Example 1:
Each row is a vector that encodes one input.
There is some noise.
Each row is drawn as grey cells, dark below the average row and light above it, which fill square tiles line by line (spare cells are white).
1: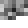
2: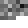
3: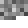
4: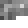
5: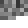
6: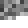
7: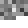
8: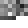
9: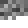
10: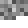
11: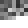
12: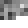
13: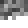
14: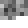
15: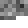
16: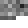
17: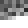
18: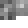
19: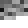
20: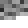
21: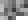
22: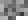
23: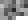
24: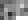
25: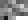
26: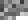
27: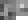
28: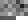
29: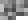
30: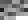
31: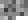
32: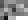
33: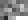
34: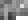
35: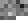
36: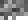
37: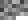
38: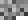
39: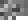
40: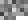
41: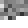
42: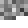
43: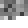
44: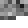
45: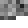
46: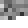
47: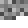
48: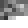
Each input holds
one of 8 labels.
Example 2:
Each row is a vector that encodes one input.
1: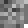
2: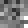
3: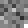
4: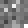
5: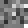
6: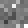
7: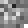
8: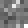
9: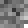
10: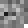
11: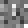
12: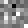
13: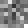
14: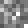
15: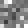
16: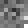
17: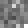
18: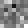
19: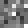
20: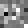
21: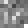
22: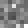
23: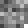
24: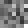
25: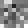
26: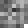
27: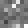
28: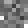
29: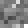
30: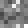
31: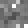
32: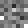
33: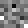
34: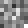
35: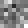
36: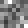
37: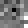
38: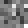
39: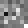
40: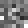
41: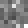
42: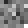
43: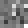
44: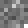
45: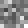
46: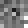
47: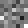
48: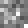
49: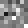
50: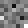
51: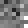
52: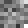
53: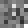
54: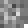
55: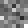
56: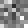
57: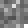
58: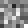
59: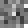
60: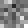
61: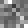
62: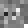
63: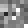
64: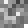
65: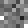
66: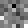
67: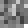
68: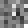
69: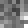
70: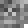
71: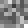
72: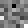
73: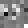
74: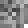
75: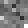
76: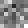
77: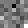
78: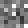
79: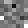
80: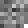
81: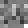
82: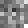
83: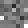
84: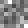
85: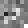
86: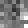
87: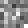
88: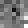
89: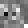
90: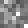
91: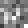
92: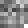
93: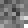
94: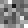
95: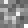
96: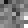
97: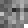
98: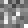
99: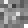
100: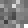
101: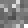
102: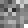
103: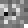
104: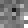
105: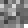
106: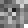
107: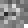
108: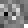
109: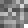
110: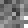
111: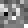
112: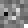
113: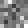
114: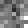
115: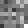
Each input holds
one of 8 labels.
